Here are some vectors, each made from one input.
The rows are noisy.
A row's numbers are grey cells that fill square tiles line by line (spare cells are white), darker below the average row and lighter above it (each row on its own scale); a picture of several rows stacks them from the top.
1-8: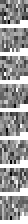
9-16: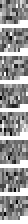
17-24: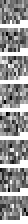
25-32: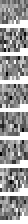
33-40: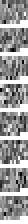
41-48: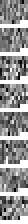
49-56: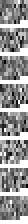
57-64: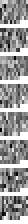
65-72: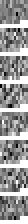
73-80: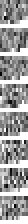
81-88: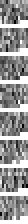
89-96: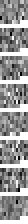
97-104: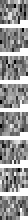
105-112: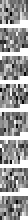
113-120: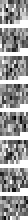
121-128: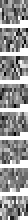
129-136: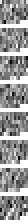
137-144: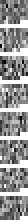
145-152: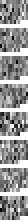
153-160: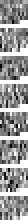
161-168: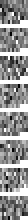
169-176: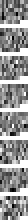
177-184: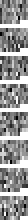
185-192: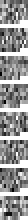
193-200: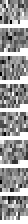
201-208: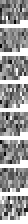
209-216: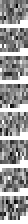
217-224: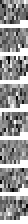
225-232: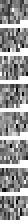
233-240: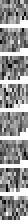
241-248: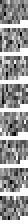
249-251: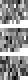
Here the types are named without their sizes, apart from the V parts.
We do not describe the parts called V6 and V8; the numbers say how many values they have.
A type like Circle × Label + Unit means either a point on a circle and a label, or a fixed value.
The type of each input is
Bool × V6 + Label × (Line × Line + V8).
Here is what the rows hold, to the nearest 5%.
About 75% of them hold a label, together with either a point on each of two lines, or a value of V8. The rest hold a true/false value and a value of V6.
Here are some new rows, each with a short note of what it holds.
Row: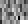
a label and a point on each of two lines
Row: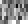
a label and a point on each of two lines
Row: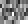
a true/false value and a value of V6
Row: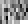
a label and a point on each of two lines
